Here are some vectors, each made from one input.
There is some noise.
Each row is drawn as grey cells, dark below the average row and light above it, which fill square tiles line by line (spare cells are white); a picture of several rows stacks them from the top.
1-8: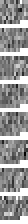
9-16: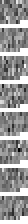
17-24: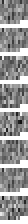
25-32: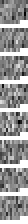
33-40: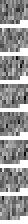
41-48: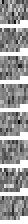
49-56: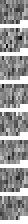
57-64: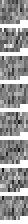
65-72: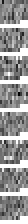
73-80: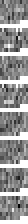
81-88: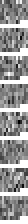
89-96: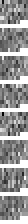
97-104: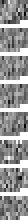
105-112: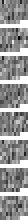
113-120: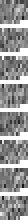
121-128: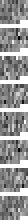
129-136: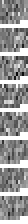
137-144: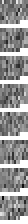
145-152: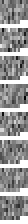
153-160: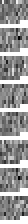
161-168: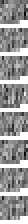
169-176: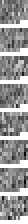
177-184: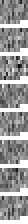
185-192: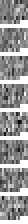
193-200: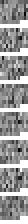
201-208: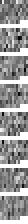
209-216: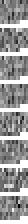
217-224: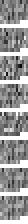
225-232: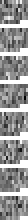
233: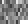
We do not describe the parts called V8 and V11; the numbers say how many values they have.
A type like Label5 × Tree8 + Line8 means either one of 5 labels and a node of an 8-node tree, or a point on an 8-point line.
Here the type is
(Bool × V11 + Unit) × (Line5 + V8).
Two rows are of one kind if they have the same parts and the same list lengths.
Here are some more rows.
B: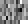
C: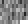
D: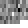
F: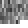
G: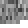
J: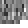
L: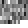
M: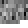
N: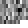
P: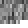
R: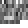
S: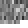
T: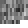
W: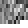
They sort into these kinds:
B, J, N, R, T
C, M, P, S
D, F, G
L, W

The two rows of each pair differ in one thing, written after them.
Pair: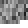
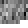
the value of V11
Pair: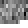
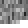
the place on the 5-point line
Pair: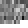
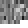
the value of V11
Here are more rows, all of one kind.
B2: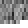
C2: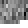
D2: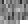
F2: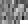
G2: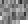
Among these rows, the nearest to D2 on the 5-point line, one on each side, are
B2 and G2.
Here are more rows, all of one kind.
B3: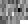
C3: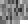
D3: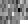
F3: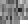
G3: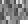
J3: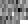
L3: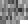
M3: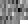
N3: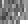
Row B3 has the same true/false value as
G3, L3 and N3.
